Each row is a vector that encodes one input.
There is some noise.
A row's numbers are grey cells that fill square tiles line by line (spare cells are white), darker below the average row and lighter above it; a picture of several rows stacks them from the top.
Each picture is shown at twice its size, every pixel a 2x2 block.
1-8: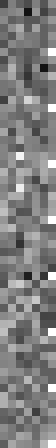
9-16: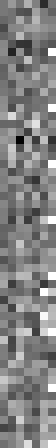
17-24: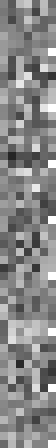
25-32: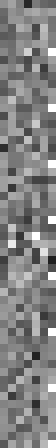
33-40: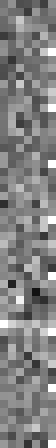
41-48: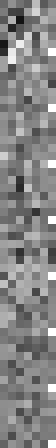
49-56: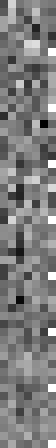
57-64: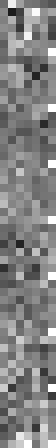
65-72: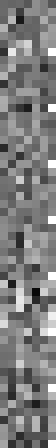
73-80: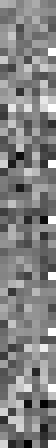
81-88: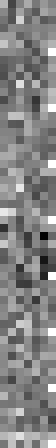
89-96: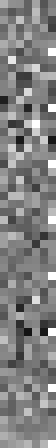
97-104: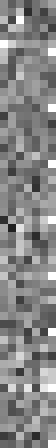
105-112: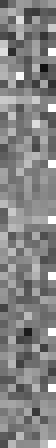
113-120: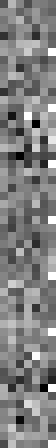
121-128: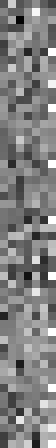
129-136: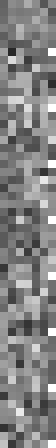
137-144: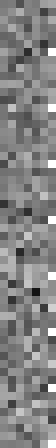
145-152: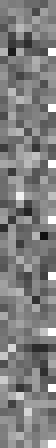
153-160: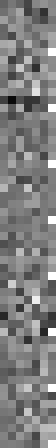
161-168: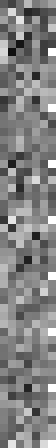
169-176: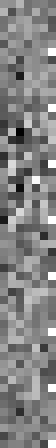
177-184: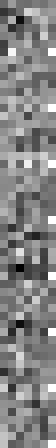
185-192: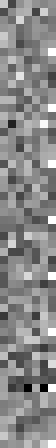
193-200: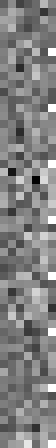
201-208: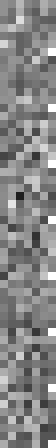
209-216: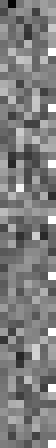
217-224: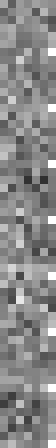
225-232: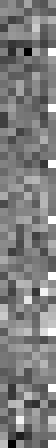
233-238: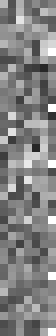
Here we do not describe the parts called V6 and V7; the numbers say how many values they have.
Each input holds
either a point on a 5-point line, or a point on an 8-point line and a value of V7, or a value of V6.
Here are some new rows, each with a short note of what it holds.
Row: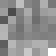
a point on a 5-point line
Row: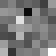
a value of V6
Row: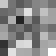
a point on an 8-point line and a value of V7
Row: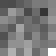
a point on an 8-point line and a value of V7
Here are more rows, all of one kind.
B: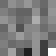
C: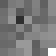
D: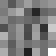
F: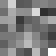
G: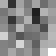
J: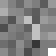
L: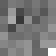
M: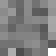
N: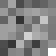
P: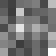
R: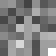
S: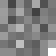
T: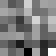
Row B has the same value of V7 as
P and T.
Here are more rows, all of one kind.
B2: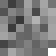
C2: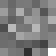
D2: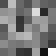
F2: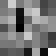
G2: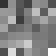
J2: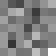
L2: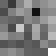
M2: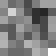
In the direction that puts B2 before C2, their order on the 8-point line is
L2, B2, G2, D2, F2, M2, C2, J2.
